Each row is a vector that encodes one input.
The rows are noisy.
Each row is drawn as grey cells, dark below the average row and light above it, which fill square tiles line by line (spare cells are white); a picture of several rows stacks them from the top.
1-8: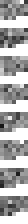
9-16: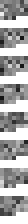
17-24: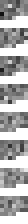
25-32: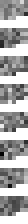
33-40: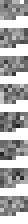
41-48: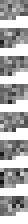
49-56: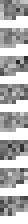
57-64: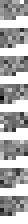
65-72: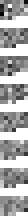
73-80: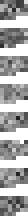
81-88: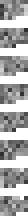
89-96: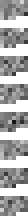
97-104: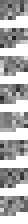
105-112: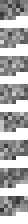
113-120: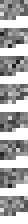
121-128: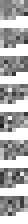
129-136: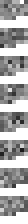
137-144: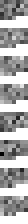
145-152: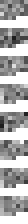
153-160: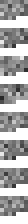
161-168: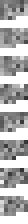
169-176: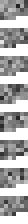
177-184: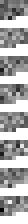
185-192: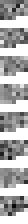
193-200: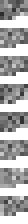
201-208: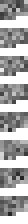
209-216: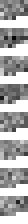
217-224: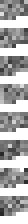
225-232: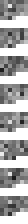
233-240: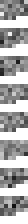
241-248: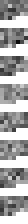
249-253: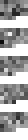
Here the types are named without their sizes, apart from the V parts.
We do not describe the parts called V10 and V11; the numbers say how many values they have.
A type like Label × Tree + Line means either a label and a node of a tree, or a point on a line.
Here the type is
List(Line) + V10 × V11.
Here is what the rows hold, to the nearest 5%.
About 50% of them hold a value of V10 and a value of V11. The rest are lists of points on a line.
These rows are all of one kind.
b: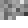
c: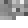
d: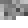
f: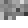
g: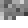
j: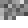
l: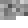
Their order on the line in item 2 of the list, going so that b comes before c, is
b, f, j, g, d, c, l.
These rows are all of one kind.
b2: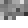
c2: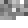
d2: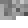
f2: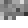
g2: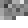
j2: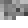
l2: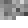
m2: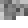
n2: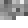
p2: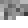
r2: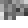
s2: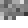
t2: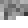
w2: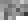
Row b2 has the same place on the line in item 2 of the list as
p2, t2 and w2.
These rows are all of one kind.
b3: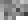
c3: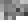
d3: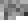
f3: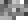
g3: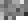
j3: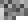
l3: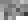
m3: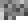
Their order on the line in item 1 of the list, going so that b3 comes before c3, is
d3, l3, b3, c3, f3, g3, m3, j3.
